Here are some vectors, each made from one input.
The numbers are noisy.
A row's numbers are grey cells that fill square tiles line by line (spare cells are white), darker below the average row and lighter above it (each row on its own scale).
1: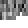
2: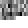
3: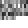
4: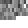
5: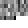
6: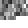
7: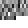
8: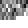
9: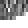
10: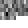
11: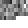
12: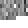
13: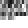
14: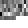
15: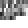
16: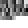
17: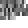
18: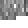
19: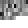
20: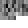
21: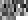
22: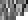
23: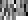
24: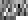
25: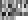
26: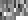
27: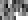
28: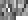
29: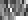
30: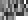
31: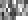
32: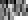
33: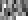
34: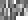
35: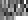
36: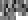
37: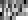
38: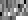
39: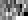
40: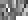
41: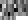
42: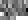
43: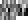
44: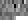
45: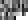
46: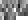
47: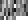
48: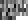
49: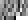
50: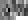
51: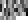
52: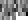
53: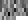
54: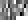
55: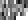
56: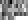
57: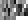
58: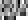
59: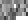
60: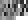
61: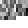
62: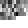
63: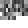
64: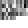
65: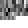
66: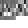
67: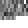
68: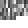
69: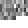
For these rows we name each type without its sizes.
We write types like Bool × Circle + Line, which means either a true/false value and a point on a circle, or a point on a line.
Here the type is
Bool × Bool × Bool × Tree.
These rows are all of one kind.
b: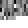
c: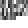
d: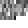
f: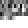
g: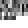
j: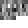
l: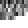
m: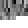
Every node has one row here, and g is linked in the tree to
c and d.
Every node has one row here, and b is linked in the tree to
j.
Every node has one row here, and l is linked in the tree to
m.
